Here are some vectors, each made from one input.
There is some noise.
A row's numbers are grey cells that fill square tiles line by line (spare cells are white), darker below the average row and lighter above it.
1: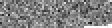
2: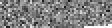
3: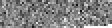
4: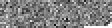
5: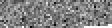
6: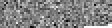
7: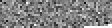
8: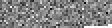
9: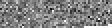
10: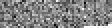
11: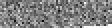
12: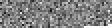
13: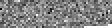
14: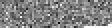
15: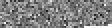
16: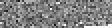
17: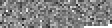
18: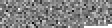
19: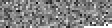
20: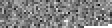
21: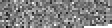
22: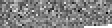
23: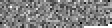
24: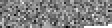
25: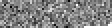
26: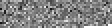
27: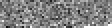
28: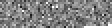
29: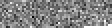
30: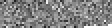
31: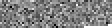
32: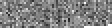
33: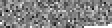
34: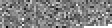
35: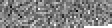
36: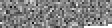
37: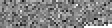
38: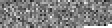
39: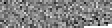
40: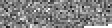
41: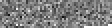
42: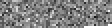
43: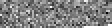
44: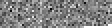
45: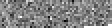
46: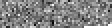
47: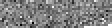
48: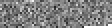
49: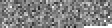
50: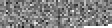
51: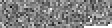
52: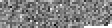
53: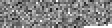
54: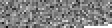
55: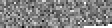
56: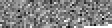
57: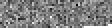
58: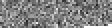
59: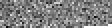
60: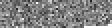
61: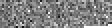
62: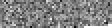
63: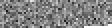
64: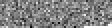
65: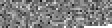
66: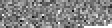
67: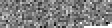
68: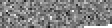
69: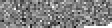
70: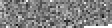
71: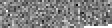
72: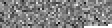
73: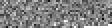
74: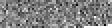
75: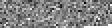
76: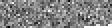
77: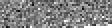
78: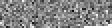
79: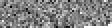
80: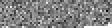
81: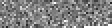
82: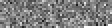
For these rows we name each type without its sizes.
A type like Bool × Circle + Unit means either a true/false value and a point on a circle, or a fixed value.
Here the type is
(Label + Line) × Line.
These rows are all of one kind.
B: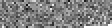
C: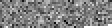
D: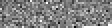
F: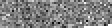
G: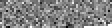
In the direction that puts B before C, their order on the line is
G, B, F, D, C.
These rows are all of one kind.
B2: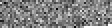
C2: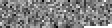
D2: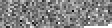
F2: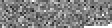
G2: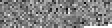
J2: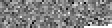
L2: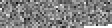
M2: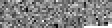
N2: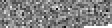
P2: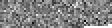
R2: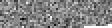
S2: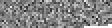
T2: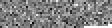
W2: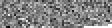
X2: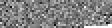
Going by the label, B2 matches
G2, L2, N2 and W2.
